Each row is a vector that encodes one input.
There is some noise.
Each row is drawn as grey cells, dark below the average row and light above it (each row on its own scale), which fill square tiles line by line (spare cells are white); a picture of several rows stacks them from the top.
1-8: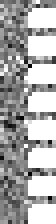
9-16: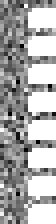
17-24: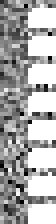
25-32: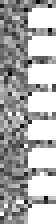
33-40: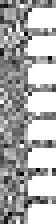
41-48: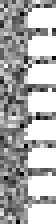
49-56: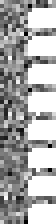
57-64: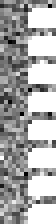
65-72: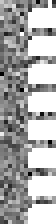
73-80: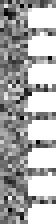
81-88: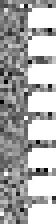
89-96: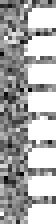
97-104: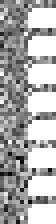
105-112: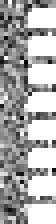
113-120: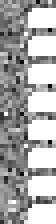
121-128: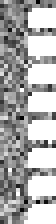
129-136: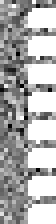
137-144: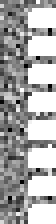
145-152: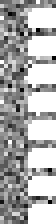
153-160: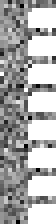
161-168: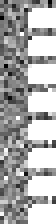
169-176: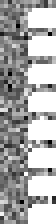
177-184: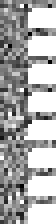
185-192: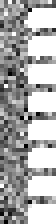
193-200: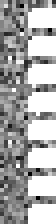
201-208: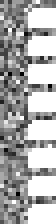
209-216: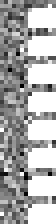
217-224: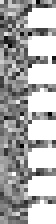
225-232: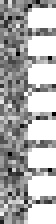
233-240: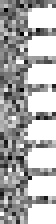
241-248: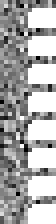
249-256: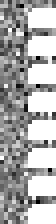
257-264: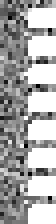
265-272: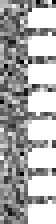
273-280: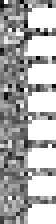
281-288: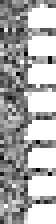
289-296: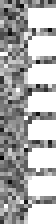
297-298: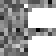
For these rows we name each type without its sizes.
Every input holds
either a point on a circle and a true/false value, or a point on a line.
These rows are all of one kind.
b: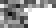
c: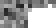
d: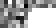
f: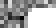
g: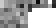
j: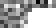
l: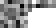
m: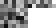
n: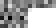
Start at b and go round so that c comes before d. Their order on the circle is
b, c, f, n, l, m, j, d, g.
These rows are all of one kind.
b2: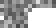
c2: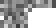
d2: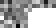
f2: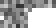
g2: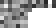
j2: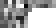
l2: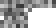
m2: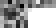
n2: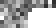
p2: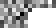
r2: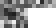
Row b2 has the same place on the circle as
c2, f2, l2 and p2.
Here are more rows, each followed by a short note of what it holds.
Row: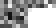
a point on a circle and a true/false value
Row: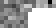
a point on a line
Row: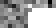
a point on a line
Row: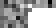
a point on a line
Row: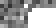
a point on a line
